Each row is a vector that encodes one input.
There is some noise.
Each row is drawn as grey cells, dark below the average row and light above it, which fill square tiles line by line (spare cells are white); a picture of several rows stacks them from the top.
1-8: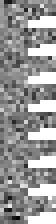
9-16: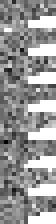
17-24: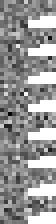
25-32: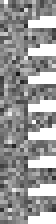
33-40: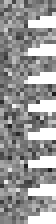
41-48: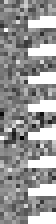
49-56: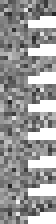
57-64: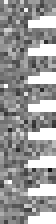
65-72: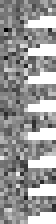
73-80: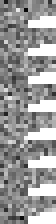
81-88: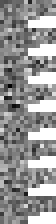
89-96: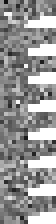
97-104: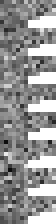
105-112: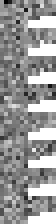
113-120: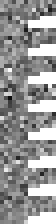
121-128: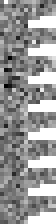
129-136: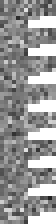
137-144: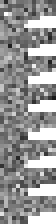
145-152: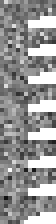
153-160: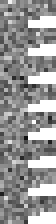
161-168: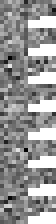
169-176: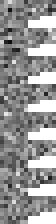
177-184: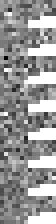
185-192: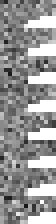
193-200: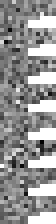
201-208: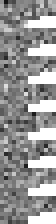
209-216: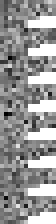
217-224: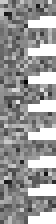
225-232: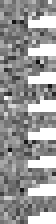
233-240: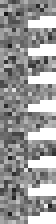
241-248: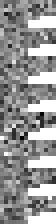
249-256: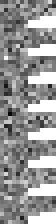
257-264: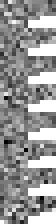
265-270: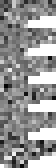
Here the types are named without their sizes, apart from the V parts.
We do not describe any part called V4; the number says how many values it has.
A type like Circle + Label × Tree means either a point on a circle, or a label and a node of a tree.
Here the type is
List(Circle × (Circle + V4)).
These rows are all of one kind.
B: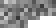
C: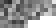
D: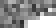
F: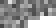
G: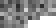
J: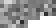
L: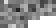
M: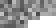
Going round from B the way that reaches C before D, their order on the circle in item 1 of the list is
B, M, C, G, D, F, L, J.
